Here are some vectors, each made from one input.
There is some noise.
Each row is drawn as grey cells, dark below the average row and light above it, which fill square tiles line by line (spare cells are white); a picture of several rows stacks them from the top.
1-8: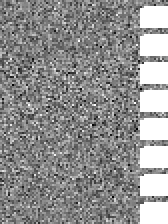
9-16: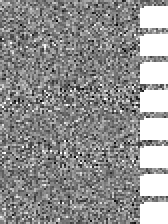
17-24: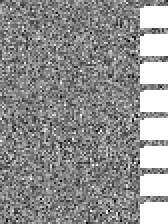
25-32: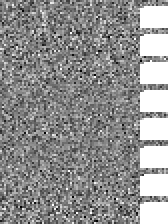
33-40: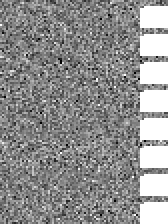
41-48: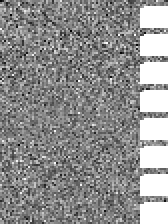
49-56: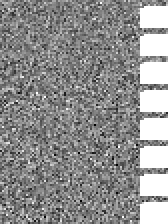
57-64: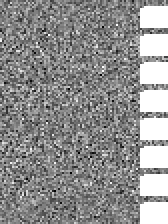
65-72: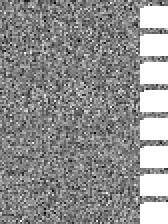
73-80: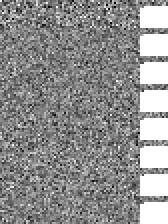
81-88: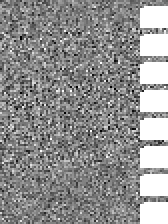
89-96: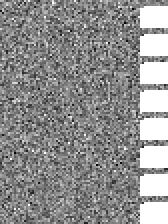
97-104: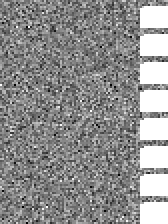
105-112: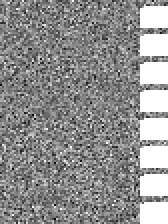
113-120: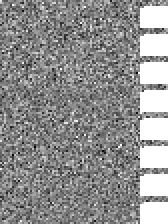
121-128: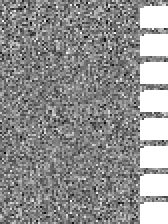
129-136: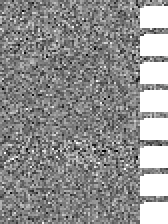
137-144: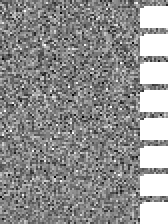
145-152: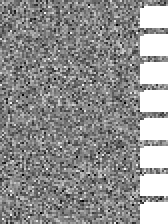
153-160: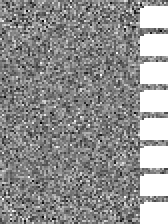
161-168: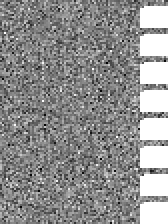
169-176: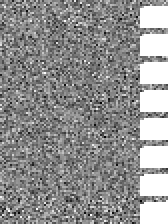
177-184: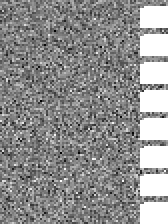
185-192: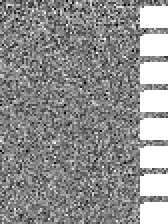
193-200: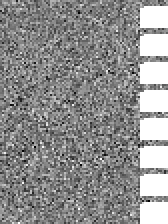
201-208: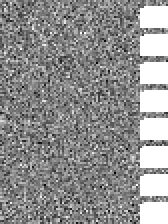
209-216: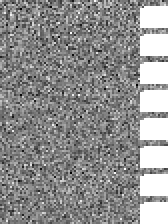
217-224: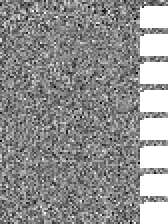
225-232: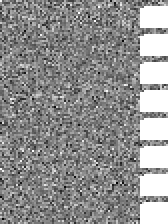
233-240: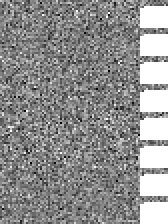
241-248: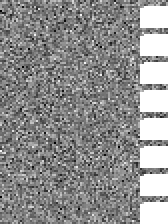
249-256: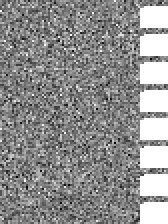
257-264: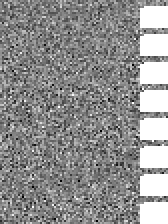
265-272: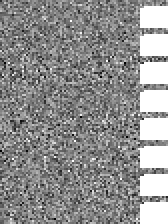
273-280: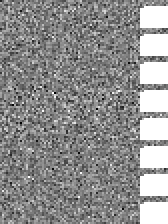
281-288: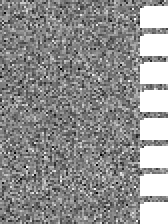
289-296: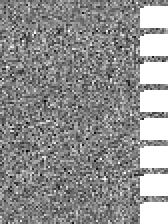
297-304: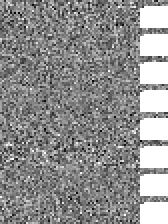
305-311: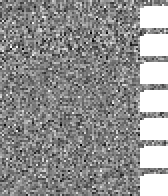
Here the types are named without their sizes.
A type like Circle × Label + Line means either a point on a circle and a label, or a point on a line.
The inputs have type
(Label + Tree) × Line.
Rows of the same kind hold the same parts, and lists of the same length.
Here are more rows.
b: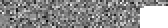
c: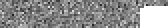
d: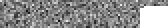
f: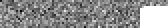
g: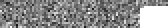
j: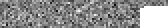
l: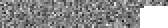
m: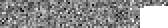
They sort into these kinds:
b, c, f, g, l
d, j, m

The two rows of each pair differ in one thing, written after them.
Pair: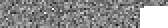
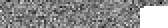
the place on the line
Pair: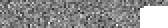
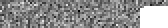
the node of the tree
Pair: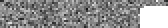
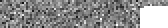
the place on the line
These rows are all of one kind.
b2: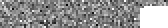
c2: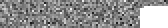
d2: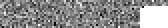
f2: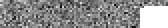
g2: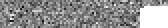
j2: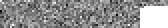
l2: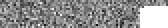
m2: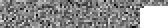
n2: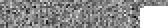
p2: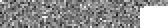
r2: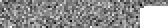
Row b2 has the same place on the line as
c2 and l2.
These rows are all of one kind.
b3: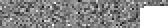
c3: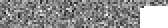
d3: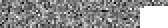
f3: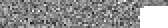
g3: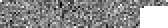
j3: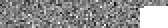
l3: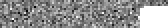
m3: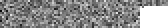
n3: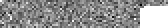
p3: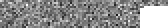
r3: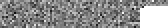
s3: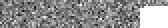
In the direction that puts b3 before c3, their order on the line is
d3, s3, m3, b3, r3, f3, l3, c3, n3, g3, p3, j3.
